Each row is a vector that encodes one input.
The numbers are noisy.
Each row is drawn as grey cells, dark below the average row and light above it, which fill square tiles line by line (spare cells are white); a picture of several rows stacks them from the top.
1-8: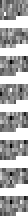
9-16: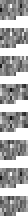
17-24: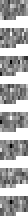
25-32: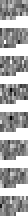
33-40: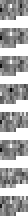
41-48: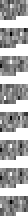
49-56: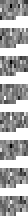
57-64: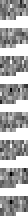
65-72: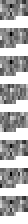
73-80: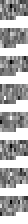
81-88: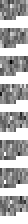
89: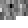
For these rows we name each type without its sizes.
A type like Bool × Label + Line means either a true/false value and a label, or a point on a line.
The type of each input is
Label + Tree.
